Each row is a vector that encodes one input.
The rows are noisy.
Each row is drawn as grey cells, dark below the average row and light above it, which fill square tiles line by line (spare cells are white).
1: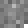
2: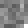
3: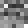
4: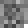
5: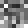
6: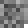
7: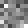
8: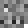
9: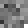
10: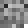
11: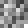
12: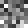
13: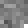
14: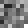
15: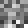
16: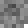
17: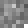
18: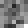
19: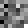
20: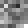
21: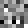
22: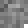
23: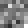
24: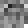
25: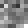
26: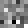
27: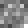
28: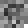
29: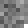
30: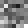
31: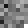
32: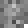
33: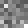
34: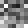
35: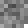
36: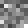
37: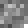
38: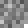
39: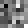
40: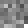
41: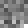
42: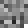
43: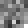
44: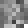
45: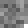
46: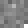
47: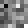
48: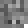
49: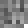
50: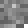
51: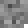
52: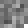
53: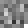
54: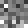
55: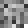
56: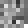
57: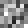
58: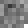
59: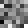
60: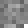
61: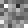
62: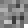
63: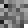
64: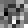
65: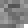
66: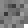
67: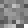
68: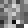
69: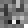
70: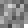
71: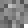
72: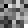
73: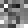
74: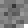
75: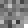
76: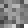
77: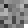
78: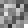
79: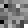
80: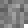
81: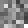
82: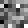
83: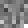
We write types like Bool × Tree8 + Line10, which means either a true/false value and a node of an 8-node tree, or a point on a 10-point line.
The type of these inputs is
Circle5 × Circle5 + Line5.
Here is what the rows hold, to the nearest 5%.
About 55% of them hold a point on each of two 5-point circles. The rest hold a point on a 5-point line.
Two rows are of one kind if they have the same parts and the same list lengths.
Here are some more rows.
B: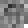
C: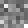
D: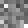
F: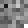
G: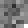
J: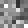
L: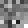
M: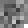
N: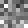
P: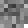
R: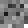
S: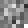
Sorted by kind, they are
B, G, M, P, R
C, D, F, J, L, N, S

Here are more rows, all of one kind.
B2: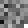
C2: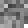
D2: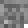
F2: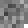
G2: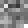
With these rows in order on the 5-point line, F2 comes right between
B2 and G2.
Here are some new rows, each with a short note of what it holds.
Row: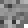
a point on a 5-point line
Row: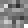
a point on a 5-point line
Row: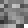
a point on each of two 5-point circles
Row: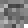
a point on a 5-point line
